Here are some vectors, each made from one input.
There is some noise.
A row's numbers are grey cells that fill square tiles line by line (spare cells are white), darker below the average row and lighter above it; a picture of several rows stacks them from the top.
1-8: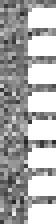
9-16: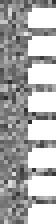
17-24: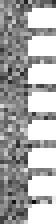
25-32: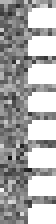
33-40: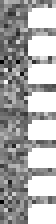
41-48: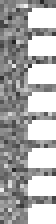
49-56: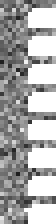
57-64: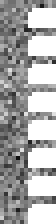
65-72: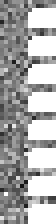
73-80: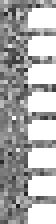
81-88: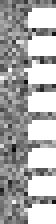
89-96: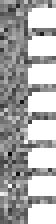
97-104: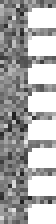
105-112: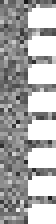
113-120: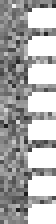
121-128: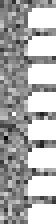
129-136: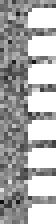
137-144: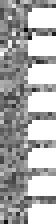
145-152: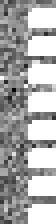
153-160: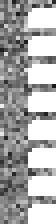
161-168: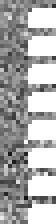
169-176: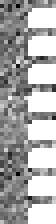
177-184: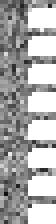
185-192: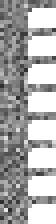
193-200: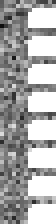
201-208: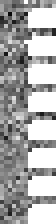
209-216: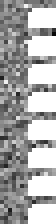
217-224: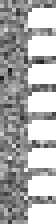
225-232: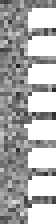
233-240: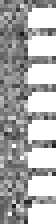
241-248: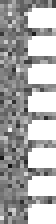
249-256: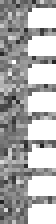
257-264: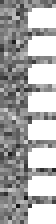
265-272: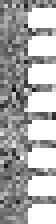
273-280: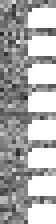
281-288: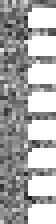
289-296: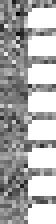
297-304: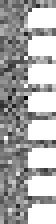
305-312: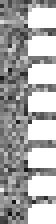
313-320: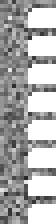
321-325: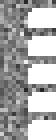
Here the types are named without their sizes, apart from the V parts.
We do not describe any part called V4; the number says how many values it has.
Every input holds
a point on a line, together with either a point on a line, or a value of V4.
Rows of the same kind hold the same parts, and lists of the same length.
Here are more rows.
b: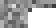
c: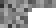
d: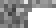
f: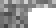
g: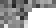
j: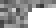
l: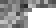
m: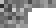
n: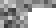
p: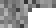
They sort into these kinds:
b, g, j, l, n, p
c, d, f, m

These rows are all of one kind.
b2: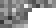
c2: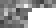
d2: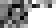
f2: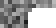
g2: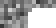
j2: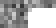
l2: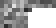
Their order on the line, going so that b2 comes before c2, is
d2, f2, l2, b2, c2, g2, j2.
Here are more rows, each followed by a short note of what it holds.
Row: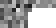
a point on each of two lines
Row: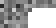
a point on a line and a value of V4
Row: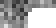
a point on each of two lines
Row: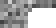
a point on each of two lines
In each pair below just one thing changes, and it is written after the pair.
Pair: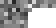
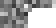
the value of V4
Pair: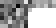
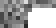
the value of V4
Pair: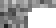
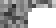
the value of V4
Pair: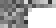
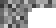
the value of V4
